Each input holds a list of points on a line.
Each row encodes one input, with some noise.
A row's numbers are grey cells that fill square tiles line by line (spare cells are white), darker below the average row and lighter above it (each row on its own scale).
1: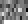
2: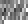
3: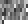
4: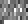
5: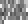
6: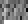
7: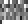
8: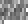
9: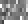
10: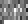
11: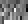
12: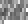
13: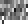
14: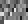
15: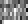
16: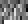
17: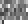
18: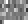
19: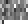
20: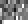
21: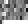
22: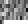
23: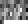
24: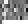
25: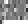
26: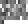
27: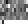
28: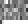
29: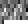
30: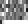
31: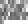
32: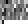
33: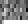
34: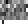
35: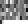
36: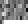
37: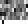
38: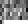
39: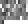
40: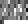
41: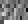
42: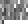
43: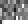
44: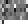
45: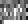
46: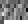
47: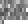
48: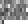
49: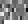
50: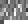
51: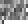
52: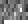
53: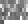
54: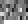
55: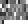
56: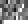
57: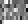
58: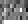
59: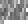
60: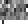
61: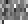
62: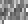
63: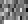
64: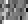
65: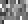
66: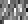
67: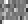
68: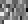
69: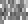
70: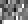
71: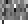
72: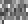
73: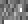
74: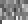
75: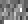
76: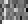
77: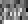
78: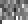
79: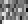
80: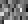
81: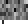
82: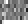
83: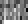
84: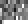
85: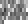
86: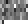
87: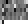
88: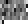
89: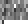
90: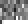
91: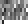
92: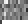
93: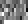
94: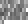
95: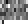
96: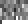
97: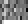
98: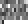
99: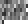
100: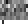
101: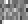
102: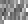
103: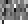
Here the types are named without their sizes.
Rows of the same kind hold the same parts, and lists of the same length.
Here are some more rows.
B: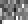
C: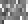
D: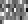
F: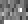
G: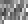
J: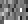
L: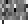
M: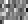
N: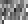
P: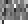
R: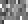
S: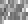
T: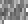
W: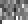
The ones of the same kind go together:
B, W
C, G, L, N, P, R, S, T
D, F, J, M

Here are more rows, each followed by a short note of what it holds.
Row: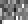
the empty list
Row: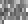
a list of one item
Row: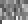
the empty list
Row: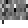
a list of one item
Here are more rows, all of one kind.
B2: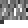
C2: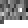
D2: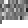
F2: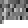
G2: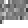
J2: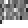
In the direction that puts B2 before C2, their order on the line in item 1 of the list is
B2, G2, J2, F2, D2, C2.
